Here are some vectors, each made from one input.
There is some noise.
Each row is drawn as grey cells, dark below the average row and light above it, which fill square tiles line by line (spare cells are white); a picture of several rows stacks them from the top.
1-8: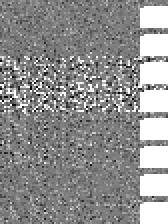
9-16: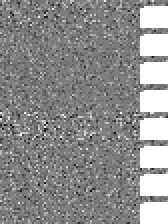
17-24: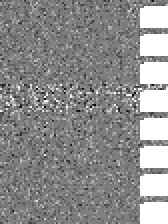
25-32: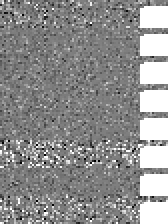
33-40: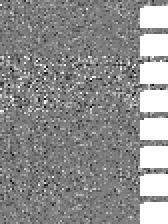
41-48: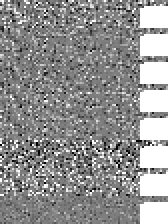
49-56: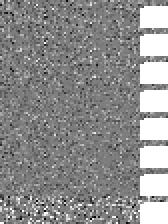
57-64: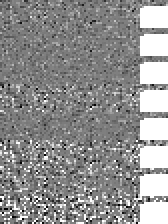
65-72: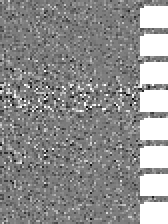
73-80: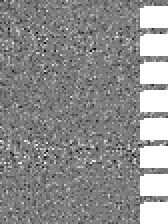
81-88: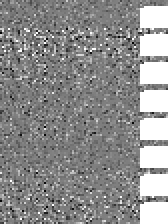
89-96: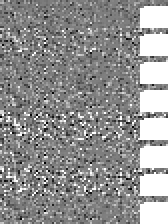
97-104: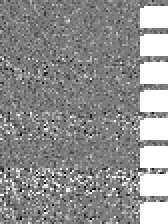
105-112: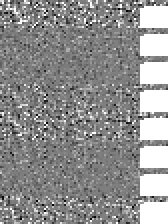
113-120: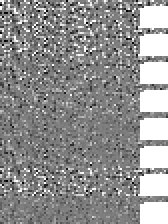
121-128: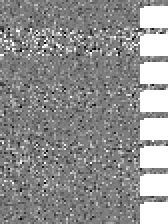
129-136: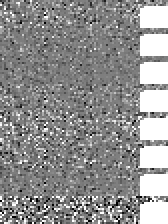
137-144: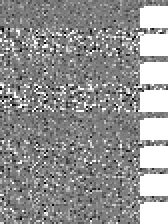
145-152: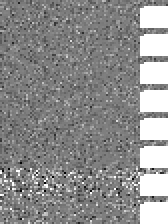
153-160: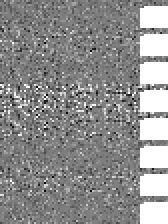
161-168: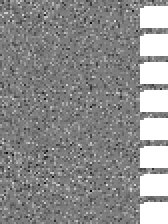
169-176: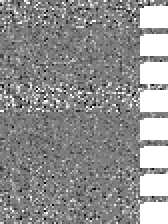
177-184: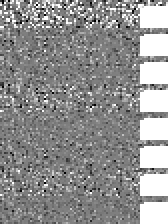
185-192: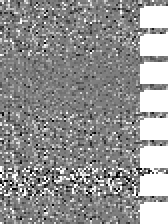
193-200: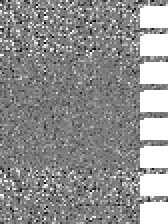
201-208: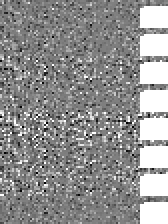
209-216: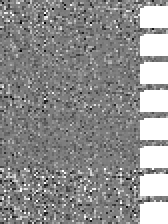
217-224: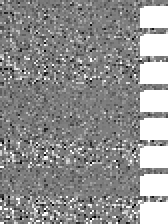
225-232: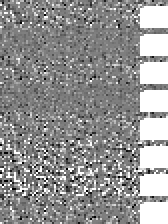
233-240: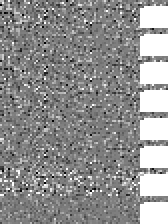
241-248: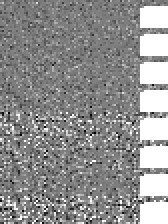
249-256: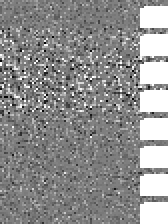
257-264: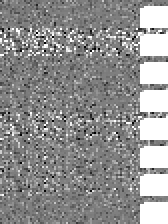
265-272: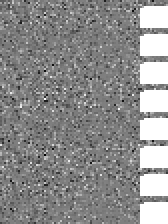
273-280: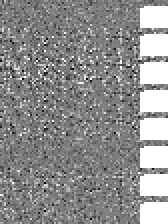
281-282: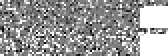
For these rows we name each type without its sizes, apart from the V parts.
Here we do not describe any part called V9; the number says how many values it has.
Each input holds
either a fixed value, or four labels, a true/false value and a value of V9.
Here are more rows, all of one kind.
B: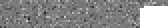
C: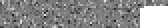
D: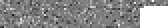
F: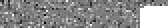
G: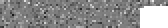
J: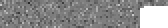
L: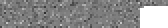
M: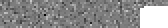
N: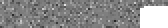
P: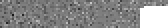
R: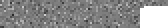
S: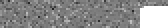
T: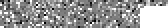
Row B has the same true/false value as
G, J, P and R.
